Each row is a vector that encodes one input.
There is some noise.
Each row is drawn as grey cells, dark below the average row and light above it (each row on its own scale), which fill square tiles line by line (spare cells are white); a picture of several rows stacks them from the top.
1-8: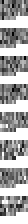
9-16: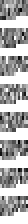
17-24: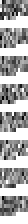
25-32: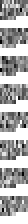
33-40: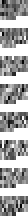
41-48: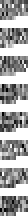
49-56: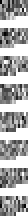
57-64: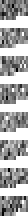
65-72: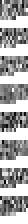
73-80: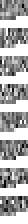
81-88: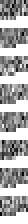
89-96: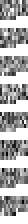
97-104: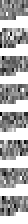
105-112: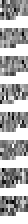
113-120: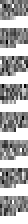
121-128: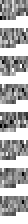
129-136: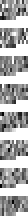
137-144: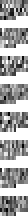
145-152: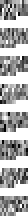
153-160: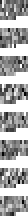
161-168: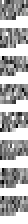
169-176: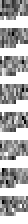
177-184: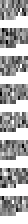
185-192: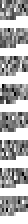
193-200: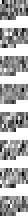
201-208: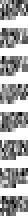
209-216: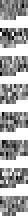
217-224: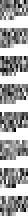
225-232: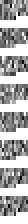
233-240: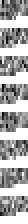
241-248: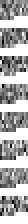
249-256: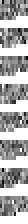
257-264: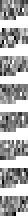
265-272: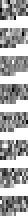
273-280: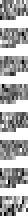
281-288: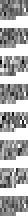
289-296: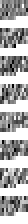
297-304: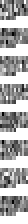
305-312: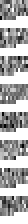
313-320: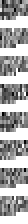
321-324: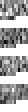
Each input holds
a point on a 10-point line, together with either one of 8 labels, or a point on a 10-point line.
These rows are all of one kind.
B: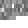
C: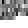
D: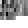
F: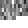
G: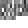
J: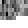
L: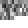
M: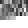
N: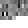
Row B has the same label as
F and G.
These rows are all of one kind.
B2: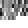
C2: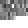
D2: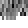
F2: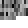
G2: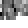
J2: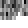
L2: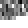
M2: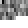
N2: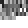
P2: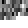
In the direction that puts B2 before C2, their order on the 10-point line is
B2, F2, M2, C2, J2, L2, N2, P2, D2, G2.
